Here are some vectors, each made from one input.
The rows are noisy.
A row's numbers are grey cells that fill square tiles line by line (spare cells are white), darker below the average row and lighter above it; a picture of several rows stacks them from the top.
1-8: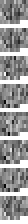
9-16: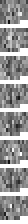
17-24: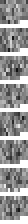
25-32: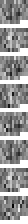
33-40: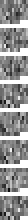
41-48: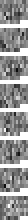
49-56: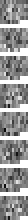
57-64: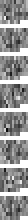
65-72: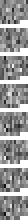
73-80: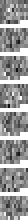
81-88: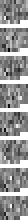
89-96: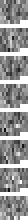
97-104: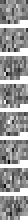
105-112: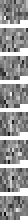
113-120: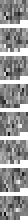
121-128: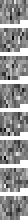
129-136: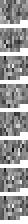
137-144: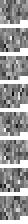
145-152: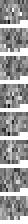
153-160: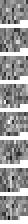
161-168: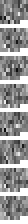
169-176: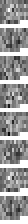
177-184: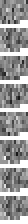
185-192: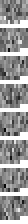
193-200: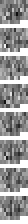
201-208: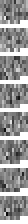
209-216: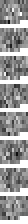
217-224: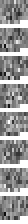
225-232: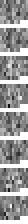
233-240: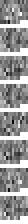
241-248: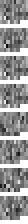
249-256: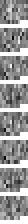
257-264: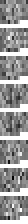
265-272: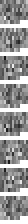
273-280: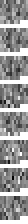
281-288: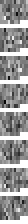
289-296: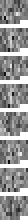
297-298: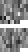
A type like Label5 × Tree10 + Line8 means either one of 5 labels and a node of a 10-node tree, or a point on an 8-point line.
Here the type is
Bool × (Tree10 + Unit) + Tree19.
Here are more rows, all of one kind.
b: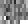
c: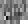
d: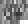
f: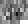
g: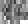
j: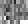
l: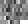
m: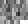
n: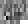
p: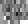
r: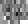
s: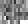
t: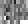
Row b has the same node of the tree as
c, j, n and t.
